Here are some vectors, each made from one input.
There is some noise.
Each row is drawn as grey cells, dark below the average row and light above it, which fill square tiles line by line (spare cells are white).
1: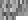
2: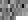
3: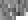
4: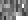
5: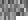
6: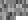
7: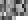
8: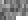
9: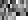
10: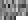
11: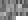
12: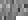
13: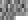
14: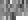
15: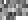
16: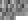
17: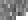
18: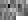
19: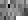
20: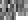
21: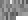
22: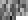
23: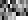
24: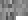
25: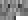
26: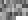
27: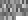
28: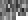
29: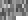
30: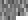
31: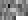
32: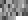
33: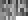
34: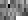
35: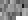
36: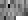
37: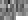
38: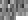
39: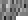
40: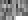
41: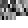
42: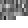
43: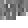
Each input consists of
either a fixed value, or one of 6 labels and a true/false value.
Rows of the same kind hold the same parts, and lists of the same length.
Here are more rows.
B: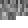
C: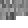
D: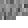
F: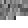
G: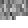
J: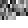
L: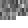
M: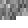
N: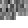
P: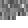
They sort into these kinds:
B, C, D, F, G, L, M, N, P
J

